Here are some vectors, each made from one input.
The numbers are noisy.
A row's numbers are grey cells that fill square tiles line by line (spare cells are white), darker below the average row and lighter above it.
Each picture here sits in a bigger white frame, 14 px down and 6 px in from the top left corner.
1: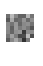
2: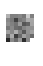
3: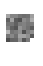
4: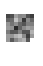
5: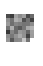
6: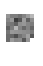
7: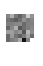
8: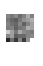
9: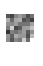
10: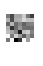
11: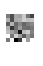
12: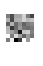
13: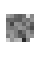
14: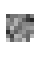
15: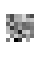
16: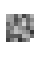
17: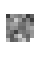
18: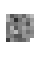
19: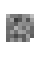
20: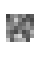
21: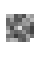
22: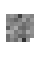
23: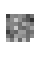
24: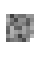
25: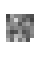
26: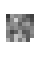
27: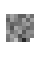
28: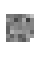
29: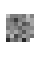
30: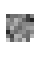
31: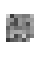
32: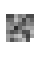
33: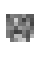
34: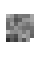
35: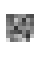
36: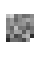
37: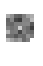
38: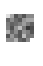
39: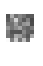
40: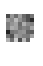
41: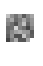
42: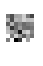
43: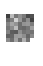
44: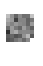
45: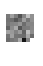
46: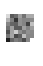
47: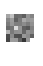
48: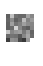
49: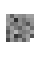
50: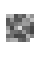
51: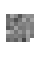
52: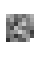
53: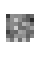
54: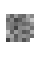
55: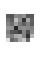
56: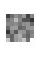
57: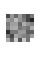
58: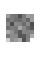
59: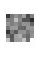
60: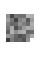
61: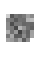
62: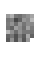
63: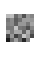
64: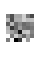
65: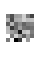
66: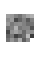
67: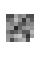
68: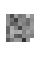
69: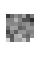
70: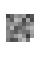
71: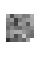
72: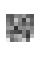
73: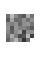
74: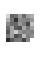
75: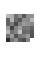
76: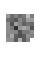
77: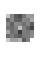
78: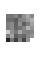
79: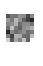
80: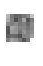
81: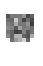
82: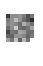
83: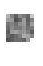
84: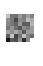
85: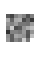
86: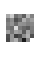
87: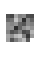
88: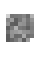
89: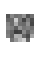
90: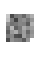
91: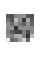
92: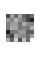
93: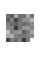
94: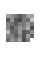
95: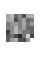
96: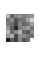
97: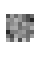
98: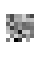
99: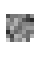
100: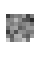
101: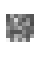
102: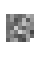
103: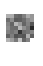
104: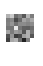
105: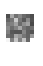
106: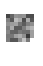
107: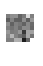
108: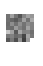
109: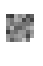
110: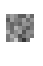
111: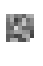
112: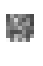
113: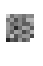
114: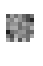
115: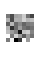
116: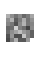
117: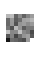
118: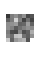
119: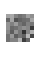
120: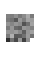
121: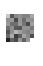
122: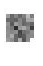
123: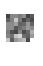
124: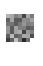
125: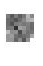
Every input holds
a list of up to two items, each a point on a 3-point line and a point on a 5-point line.
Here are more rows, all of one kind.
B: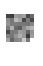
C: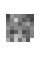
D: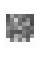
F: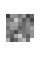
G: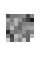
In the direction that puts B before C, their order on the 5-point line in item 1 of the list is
G, B, F, C, D.
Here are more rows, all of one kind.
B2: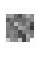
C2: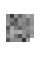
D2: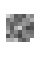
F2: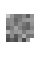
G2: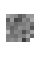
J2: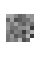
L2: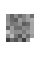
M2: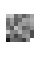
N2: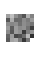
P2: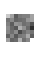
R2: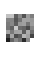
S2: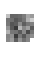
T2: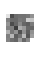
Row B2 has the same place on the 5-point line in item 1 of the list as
D2, P2, S2 and T2.
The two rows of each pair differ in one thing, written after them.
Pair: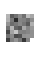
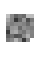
the place on the 3-point line in item 1 of the list
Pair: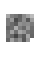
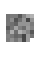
the place on the 3-point line in item 2 of the list
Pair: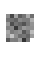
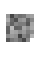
the place on the 5-point line in item 1 of the list
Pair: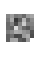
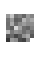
the place on the 5-point line in item 1 of the list
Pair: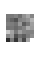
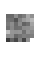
the place on the 5-point line in item 2 of the list
